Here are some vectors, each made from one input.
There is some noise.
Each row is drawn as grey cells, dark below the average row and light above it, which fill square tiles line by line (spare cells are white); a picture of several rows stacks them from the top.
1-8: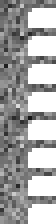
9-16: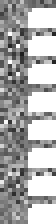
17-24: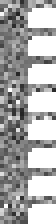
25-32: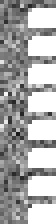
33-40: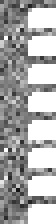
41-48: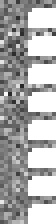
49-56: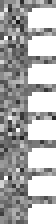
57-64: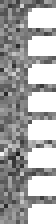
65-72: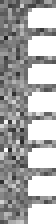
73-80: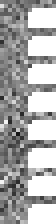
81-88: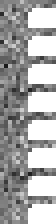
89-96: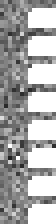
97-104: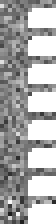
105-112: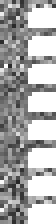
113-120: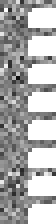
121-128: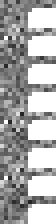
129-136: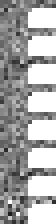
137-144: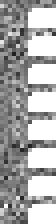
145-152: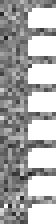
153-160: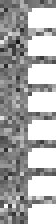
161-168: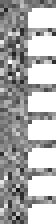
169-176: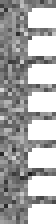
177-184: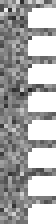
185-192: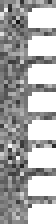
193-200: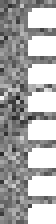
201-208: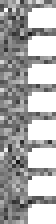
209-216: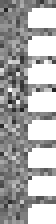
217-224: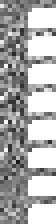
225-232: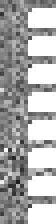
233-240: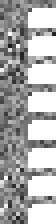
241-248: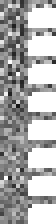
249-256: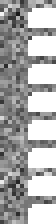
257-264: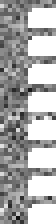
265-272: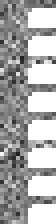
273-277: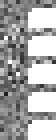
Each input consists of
either a point on a 6-point line, or a node of a 13-node tree.
